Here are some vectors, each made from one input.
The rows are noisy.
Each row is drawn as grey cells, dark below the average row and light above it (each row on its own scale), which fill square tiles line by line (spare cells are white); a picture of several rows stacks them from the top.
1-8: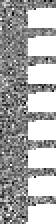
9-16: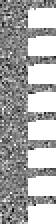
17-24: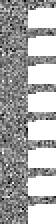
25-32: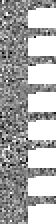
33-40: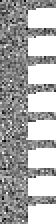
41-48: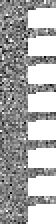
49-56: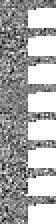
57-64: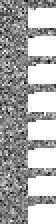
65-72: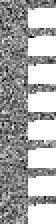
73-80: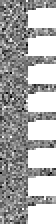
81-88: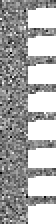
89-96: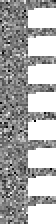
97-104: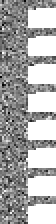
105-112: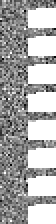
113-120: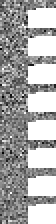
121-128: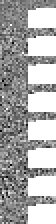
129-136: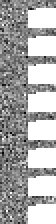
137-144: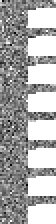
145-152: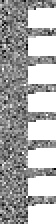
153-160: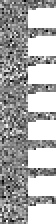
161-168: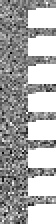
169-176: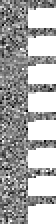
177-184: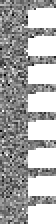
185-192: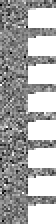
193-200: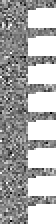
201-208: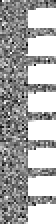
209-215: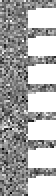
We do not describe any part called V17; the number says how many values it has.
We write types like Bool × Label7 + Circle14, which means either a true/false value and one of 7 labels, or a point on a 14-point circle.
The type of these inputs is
Bool × Bool × Bool × Bool × (Circle19 + V17).
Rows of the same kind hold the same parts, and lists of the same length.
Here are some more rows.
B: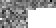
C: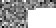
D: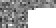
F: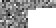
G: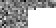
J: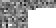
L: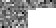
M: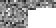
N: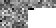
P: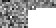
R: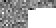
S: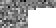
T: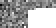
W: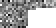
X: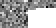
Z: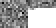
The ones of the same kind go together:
B, C, D, G, J, L, S, T, X, Z
F, M, N, P, R, W

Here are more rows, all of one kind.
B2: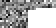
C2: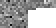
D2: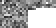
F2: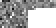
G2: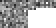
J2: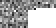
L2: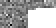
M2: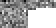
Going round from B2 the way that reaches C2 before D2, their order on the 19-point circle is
B2, L2, J2, C2, D2, G2, M2, F2.
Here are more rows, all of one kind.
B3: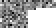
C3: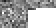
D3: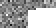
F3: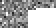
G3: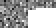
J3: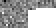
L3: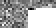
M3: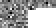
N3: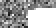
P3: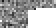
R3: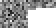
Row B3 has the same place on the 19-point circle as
N3 and R3.
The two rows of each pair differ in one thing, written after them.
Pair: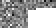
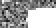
one of the four true/false values
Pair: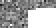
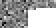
the value of V17
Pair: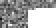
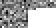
one of the four true/false values
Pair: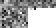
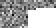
the value of V17
